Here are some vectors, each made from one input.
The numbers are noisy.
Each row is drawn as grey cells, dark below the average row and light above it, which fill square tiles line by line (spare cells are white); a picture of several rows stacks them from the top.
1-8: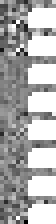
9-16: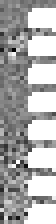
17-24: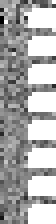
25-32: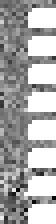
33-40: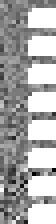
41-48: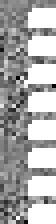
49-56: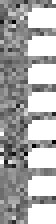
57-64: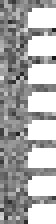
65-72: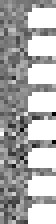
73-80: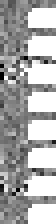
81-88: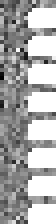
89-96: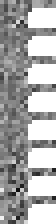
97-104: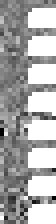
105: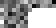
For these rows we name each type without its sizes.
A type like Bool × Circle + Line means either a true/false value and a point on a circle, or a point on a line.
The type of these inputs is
(Circle + Line) × Label.
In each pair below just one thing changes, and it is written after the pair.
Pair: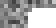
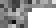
the place on the circle
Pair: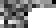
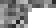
the place on the circle
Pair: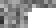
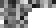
the label
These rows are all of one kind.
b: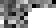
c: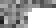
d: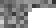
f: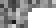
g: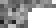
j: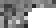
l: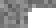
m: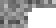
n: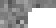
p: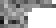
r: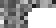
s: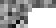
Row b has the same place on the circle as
c, d and j.
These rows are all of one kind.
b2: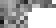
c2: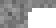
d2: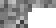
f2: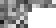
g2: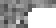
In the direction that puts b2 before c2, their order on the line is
g2, d2, b2, c2, f2.
